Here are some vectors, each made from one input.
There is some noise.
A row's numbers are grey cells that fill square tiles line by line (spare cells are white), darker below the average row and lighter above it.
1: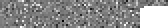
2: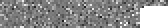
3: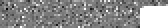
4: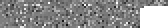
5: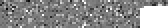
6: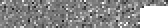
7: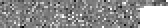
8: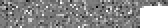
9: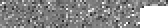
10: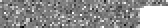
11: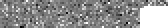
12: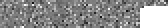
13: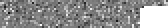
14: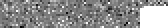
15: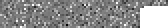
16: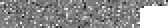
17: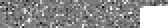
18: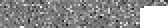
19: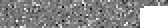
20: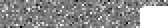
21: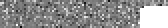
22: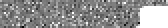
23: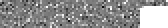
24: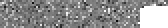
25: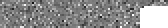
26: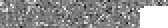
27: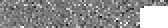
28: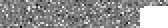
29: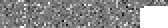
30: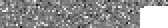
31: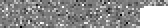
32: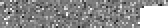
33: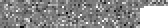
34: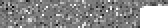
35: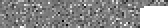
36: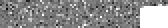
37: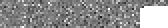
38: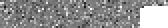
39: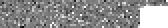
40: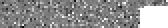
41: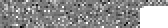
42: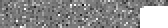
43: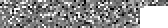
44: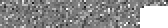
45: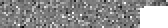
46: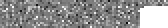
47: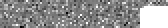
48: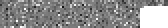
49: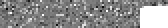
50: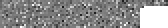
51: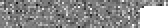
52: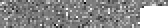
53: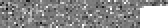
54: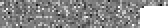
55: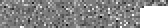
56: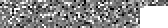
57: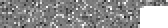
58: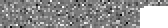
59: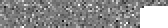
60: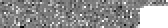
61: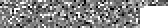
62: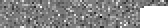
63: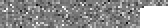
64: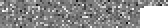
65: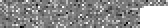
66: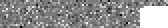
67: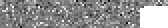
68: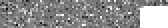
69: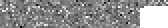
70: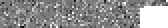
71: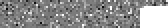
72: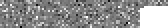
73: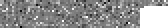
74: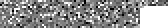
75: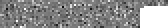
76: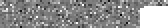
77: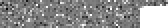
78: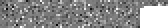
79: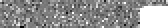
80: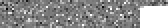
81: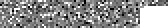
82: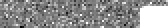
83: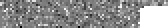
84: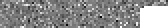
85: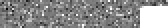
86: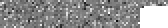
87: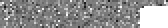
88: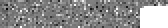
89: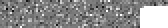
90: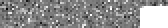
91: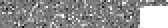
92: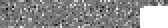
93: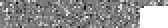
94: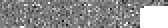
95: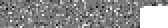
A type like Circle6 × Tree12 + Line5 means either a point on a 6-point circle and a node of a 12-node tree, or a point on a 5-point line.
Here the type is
Circle17 + Unit.
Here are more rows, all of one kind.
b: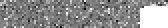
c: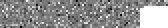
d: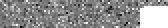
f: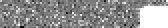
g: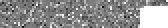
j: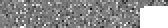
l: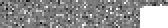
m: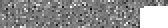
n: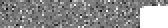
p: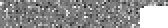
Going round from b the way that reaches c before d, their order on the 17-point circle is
b, p, c, d, f, g, l, n, m, j.
